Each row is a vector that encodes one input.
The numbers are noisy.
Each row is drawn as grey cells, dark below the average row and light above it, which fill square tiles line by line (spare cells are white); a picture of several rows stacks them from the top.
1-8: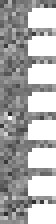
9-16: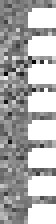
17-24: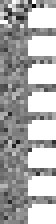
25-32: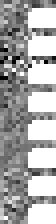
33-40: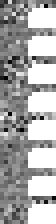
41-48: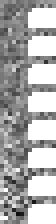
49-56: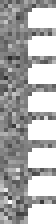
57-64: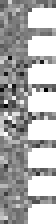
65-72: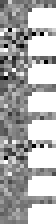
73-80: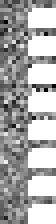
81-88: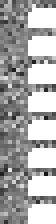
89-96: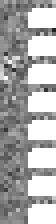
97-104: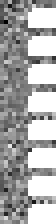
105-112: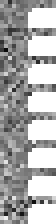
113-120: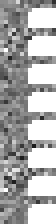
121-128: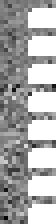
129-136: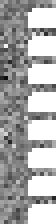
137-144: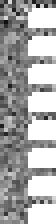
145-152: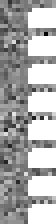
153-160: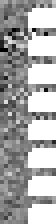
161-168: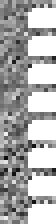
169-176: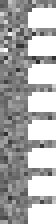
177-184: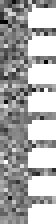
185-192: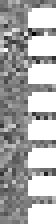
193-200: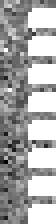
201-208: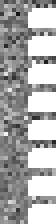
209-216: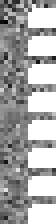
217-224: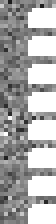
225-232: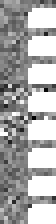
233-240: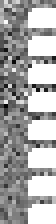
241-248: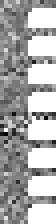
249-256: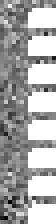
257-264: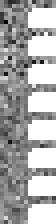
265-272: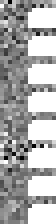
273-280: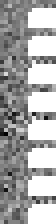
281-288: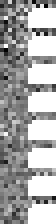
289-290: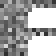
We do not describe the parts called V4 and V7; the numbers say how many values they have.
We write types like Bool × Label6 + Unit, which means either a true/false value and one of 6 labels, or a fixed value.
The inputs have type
Bool × (Line13 + V4 × V7).
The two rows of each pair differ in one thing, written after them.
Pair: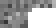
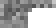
the value of V4
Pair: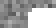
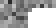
the true/false value
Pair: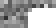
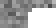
the value of V4
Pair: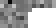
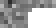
the value of V7
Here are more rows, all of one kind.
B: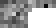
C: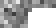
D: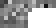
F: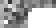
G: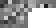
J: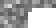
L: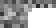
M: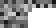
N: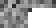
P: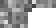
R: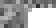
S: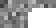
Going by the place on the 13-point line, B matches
D, G and S.
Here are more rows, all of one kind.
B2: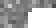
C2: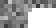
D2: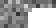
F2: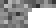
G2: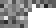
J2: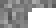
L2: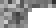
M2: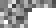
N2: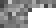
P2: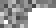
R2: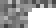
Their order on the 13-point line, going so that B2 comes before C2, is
M2, P2, N2, J2, B2, G2, L2, R2, C2, D2, F2.
